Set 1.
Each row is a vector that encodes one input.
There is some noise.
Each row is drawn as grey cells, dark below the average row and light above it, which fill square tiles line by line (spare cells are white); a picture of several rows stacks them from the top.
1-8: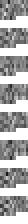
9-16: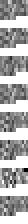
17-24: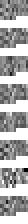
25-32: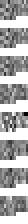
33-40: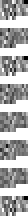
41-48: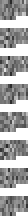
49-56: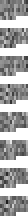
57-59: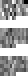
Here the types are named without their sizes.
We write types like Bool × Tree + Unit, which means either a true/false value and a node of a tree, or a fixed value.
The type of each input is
List(Line).
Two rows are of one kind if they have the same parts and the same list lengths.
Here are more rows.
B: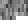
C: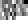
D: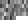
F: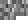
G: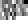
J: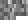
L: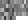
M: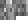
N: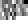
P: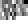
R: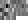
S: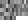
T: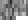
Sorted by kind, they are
B, D, L, S, T
C, G, N, P
F, J, M, R

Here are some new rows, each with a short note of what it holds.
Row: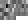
a list of one item
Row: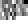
the empty list
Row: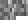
a list of one item
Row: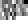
the empty list
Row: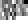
the empty list
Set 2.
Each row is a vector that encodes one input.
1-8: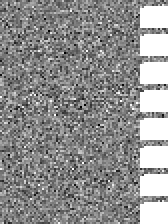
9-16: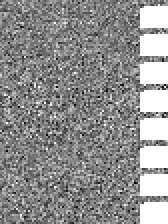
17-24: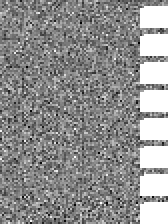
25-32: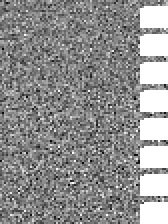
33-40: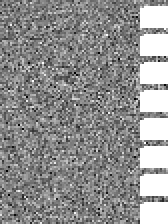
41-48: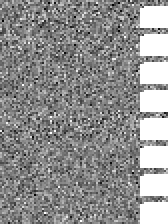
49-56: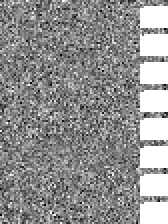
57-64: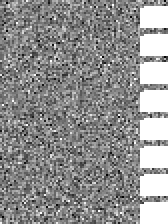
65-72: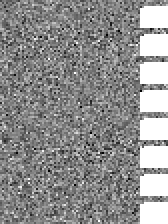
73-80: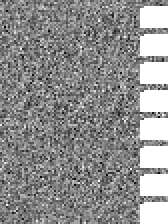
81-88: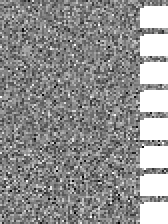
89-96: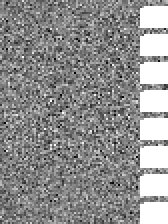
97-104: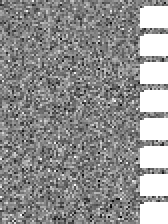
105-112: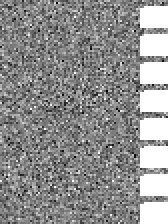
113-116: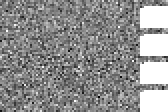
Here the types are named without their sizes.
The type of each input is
Label × (Tree + Unit).
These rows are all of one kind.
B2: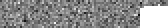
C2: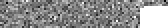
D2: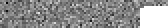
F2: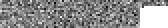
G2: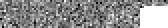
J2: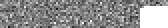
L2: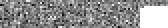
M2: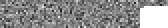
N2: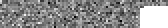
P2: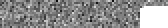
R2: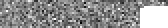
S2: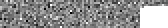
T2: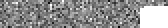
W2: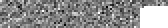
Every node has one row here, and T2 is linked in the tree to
J2 and S2.
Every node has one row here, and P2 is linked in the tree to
N2 and R2.
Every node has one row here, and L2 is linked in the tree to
D2.
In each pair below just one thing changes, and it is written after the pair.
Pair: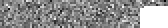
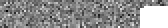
the label
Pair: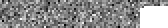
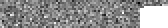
the label
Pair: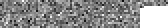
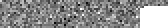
the label
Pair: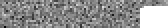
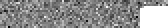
the node of the tree
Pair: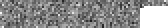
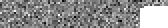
the label
